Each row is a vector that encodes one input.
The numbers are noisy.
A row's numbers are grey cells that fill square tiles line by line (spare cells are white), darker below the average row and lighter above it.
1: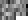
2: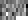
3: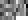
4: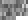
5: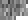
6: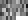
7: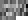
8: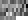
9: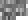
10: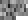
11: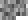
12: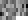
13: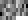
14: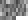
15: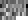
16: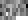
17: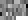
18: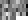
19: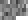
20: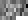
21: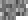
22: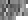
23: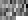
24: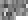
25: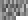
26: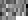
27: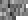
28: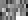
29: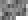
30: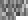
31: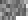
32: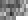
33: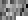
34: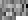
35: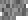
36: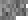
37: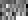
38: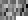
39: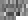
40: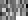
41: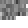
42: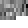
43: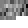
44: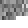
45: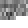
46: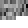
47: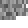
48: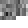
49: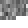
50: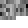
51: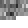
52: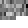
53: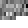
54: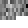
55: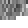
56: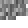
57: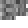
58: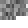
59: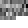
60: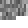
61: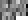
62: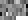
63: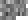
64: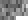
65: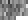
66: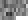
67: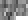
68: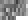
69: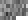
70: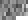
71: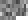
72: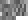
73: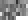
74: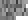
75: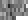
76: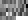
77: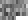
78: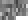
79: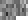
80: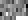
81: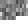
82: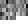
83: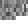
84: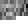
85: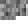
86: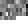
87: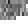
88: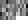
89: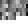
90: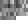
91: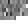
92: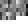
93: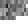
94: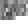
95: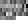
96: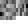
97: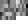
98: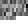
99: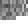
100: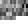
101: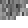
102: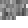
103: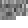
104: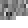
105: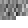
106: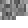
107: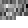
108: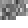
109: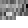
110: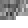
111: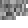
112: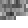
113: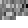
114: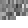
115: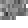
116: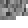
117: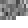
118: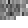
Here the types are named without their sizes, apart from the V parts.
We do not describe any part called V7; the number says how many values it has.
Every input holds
a true/false value, together with either a point on a line, or a value of V7.
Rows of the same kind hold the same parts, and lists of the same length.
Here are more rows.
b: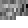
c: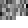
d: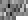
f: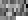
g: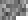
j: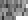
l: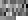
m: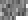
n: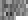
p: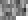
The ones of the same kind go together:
b, f, g, l, m, p
c, d, j, n

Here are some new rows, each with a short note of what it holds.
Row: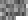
a point on a line and a true/false value
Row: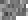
a point on a line and a true/false value
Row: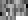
a true/false value and a value of V7
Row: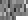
a true/false value and a value of V7
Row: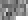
a true/false value and a value of V7
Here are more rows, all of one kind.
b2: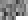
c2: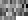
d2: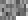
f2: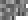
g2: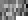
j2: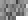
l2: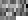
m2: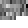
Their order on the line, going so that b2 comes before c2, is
m2, j2, b2, c2, l2, f2, g2, d2.
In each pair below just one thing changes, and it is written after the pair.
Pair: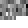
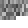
the true/false value
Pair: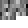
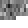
the true/false value
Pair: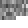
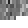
the value of V7
